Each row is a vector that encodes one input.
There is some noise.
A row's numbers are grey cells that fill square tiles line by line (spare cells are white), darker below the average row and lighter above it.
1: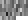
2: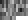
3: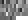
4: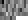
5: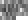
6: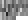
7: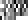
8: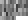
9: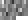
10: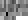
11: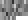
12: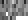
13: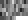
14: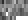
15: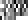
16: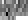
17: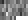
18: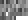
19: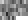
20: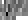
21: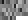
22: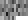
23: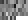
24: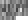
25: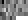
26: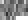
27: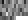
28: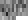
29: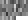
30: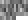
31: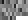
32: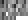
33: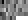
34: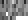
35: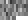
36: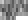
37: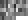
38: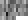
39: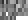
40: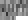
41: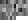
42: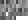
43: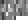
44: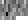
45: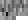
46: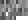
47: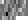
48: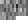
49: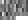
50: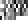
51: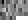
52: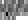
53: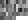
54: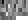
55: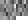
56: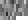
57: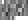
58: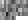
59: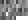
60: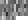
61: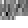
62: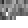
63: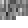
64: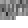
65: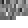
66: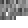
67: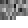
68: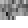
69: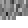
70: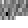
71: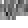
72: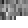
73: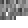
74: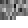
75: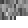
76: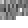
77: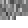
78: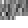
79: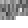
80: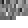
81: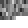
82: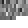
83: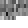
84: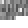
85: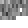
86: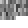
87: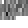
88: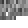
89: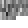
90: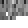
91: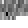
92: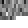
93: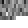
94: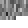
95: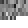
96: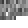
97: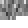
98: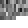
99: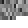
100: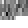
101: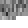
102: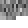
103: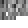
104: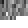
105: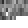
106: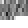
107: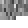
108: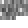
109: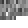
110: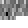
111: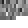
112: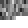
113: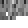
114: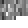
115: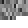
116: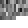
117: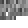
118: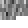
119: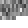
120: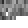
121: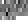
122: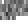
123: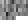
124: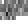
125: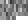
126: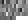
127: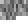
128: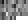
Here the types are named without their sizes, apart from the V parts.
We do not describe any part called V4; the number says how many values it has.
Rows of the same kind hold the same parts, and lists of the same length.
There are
3 kinds of row.
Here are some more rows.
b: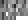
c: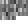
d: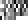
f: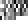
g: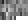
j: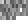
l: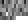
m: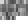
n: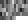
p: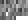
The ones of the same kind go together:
b, g, l, n, p
c, j, m
d, f

